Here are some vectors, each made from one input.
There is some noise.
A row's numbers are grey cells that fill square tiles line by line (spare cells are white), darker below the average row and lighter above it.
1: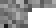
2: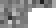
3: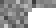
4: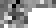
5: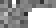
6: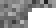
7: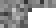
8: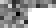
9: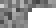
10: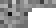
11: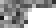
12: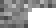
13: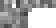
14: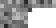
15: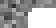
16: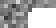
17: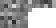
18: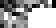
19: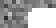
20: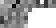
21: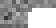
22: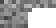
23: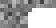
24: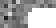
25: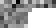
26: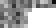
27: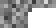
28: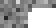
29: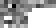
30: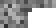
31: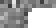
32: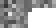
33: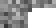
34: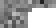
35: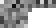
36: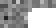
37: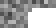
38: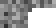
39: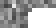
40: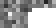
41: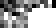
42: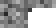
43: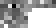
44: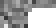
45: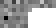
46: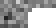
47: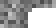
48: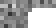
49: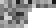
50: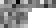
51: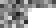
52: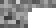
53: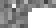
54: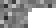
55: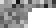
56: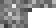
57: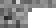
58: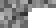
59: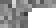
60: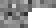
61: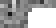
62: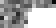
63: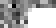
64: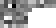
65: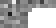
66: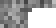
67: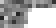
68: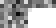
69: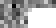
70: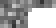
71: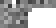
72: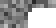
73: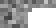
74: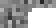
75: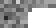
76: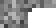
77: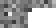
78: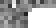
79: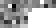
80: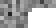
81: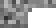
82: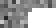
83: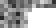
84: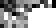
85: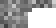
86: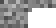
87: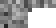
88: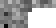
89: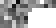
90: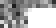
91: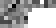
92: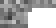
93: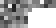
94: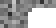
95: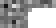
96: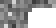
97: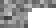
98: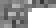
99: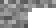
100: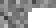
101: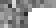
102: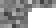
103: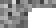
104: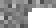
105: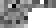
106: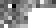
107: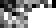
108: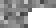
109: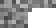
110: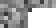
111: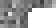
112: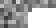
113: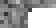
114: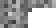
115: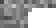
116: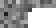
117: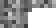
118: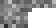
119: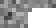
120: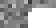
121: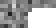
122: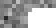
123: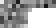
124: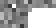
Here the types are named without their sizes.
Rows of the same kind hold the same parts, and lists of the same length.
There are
3 kinds of row.
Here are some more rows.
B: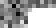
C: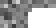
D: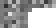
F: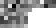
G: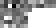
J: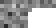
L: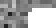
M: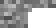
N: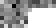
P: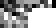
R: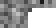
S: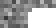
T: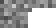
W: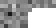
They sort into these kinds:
B, F, G, N
C, D, J, L, M, R, S, T, W
P

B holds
a point on a circle and a label.
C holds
a label and three true/false values.
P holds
a fixed value.
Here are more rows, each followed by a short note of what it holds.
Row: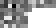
a point on a circle and a label
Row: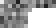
a point on a circle and a label
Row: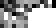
a fixed value
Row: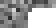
a label and three true/false values
